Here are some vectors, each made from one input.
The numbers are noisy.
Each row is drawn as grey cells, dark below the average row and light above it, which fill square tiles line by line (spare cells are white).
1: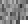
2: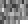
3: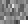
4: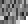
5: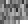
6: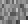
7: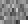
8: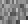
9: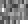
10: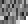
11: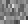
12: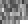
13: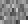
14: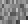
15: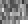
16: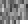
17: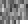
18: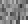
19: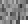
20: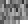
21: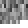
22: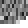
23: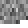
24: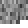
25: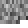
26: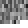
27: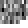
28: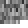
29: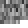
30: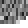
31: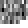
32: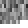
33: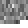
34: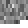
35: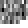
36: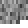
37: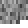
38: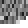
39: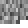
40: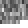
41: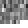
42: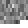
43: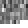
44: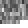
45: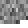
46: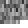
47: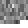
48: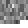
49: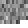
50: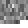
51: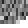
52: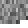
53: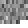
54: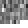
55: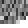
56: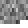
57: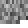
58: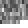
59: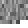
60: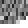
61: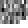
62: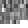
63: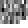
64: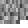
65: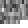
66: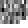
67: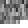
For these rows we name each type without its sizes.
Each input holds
a true/false value, together with either a fixed value, or a node of a tree.
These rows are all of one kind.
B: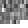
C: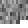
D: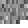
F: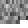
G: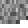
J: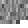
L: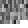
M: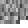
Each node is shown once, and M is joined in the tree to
F.
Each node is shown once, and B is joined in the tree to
G and L.
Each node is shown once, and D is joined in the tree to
J.
